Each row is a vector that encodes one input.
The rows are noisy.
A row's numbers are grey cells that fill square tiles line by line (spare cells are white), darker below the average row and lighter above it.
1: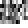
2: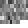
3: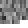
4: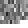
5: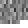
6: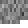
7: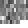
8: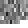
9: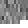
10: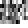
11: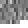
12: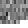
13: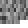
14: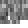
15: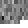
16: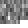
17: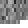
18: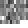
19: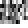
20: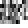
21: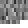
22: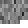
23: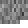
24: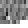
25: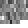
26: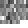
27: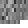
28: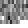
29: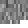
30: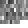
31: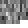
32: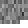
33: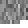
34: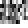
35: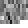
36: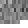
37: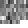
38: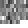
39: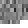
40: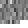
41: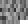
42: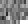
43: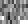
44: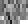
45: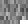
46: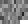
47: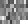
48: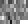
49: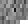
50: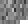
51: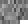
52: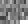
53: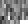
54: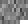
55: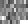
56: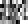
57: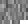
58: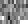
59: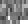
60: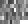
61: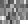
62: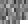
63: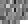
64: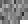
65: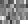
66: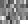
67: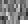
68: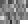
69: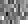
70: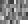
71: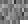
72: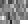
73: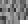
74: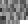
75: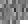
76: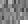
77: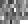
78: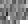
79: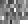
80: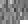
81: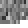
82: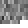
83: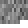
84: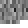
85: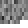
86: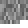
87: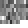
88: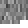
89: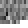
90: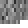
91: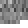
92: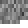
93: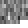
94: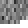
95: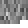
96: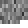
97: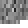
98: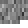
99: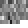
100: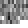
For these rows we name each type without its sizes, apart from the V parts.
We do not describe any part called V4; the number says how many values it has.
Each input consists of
a list of items, each a true/false value and a value of V4.
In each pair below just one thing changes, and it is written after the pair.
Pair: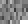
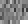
the value of V4 in item 2 of the list
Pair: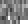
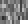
the value of V4 in item 1 of the list
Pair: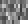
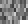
the true/false value in item 1 of the list
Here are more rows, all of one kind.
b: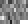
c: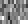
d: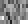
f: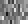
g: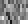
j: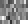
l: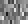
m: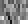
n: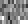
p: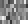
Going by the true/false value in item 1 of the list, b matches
j and p.
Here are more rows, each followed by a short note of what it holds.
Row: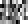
the empty list
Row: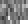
a list of two items
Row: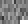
a list of two items
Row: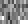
a list of one item
